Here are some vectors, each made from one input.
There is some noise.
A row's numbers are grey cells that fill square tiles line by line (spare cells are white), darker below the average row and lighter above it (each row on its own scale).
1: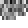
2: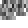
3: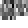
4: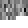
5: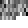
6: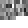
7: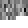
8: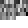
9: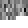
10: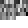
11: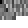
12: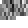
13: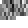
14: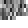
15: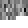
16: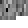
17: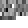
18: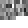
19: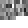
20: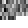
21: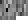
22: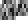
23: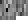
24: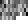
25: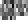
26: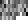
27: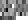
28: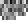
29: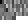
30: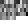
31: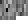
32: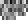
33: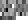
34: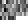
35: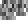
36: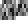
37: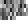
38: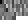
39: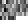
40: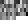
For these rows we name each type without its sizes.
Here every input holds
either a label, or three true/false values.
